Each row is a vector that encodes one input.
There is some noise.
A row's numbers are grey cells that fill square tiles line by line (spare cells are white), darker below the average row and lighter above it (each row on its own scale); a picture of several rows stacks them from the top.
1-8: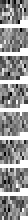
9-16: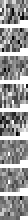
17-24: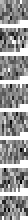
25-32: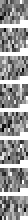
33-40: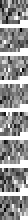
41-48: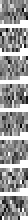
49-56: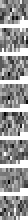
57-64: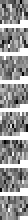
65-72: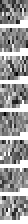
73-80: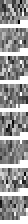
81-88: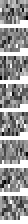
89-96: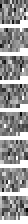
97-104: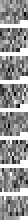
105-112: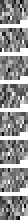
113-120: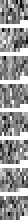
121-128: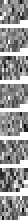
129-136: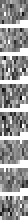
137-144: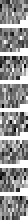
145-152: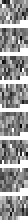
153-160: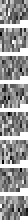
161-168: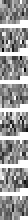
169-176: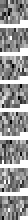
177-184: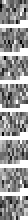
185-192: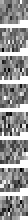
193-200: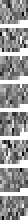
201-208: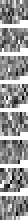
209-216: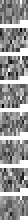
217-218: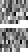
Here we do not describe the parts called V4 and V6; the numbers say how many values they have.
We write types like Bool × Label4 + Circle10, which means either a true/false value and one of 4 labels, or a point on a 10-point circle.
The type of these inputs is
Bool × Label7 × V4 × V6 + Unit.
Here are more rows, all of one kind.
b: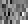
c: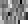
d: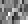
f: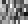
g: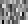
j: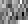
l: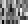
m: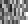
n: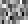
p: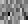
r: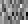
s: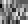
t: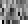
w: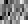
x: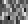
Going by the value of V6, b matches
d, j, l and x.
